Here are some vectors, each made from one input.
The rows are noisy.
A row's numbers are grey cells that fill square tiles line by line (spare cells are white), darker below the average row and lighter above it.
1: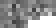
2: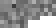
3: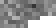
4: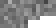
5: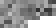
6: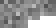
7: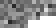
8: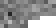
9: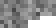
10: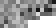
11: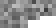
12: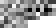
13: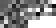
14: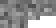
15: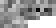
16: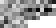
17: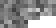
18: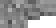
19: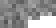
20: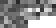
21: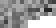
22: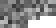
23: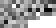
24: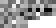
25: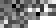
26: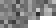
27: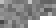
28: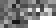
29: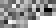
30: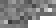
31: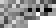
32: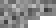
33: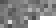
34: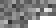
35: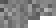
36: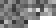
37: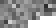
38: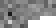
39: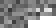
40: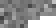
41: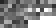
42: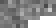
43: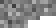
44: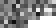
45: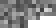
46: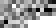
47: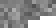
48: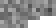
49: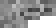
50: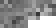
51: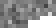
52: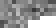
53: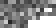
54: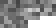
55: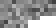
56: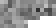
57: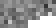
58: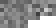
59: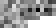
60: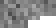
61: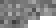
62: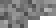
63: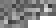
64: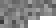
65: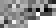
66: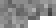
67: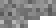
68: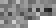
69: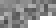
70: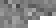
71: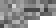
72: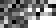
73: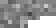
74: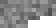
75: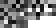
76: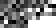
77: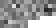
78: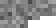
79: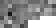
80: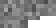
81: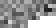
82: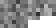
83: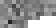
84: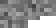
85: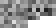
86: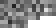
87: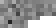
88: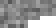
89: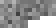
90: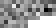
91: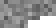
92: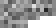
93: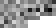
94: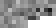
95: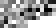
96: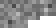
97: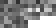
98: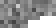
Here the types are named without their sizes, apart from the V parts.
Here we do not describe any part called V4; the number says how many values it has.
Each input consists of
a label, a point on a line, four true/false values and a value of V4.
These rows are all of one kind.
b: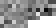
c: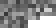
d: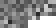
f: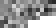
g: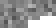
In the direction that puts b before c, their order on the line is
b, d, c, f, g.
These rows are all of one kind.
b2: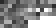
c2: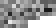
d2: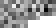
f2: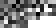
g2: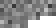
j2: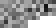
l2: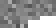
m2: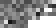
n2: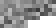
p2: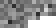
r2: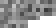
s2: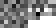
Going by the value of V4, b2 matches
d2, g2, m2 and p2.
